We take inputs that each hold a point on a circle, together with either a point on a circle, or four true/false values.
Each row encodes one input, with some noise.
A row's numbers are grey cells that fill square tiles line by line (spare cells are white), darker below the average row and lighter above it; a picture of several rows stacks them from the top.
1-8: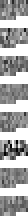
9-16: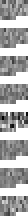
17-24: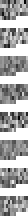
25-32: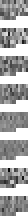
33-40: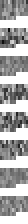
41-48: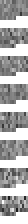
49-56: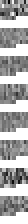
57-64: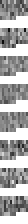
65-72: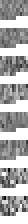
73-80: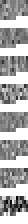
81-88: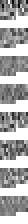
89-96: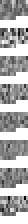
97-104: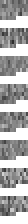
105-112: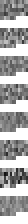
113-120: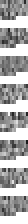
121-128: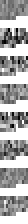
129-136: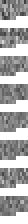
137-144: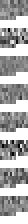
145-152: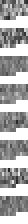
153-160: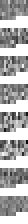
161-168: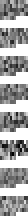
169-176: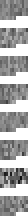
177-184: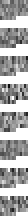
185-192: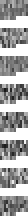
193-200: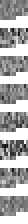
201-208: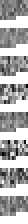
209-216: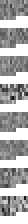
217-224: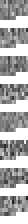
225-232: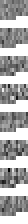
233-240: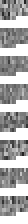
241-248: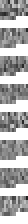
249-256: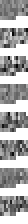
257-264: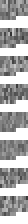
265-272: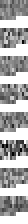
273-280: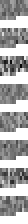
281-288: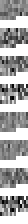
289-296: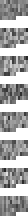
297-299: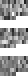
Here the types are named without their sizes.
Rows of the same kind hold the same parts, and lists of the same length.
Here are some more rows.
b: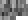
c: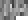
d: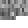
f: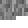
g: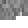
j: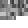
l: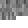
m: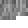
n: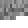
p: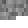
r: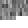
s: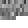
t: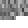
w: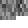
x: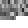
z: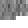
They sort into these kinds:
b, f, l, w, z
c, d, g, j, m, n, p, r, s, t, x

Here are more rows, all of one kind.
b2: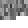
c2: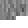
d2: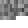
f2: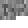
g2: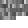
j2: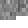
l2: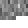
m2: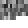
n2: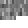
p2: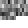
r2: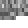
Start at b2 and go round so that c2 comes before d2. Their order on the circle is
b2, c2, j2, p2, m2, l2, n2, g2, d2, f2, r2.
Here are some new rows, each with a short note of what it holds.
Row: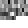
a point on a circle and four true/false values
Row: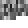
a point on a circle and four true/false values
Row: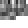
a point on each of two circles
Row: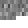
a point on each of two circles
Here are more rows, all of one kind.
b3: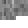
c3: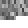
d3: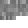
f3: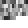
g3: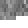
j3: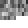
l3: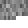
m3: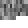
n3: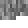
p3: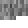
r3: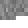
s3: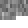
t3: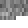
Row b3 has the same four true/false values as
c3, d3 and f3.
